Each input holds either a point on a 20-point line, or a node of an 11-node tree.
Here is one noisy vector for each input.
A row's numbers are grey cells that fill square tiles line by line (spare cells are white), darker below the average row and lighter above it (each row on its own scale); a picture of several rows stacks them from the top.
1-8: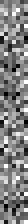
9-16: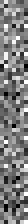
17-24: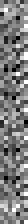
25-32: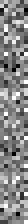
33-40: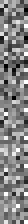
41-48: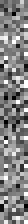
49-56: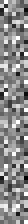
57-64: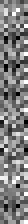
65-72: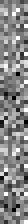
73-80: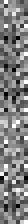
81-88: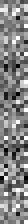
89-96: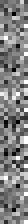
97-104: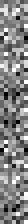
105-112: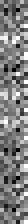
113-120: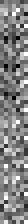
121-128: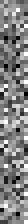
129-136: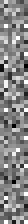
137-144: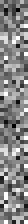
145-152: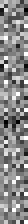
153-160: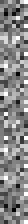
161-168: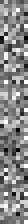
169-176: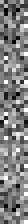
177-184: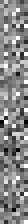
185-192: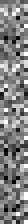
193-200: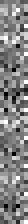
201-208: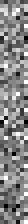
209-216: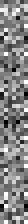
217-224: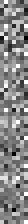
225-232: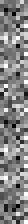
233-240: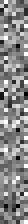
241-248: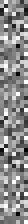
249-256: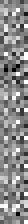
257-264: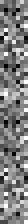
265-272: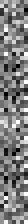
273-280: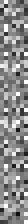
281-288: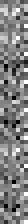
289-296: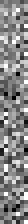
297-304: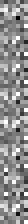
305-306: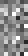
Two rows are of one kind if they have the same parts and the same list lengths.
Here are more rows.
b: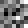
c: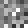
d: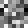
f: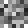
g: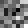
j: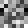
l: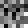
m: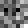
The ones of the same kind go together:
b, g, l, m
c, d, f, j

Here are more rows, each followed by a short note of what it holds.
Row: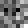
a node of an 11-node tree
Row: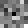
a node of an 11-node tree
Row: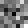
a node of an 11-node tree
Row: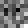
a node of an 11-node tree
